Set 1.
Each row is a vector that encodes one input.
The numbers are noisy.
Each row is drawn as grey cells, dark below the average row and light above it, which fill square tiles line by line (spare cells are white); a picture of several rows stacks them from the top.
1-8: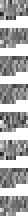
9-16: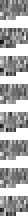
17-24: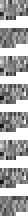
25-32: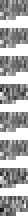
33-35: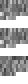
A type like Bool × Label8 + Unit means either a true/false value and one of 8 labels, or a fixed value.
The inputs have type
Line5.
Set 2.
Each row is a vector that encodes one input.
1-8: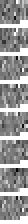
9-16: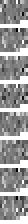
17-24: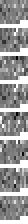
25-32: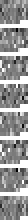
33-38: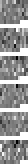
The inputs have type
Line4 × Line5.
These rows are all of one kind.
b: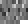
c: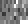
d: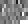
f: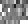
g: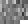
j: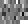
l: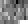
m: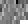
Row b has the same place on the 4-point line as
c and j.
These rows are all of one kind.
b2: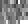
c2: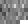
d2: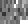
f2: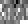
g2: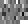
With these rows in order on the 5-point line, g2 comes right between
c2 and f2.
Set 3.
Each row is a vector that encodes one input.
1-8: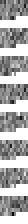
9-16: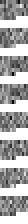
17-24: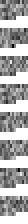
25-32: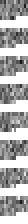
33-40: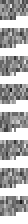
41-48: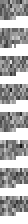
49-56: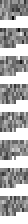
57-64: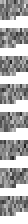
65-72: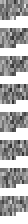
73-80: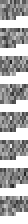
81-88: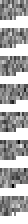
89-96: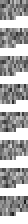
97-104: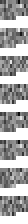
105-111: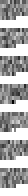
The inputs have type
Bool × Bool × Bool × Bool.
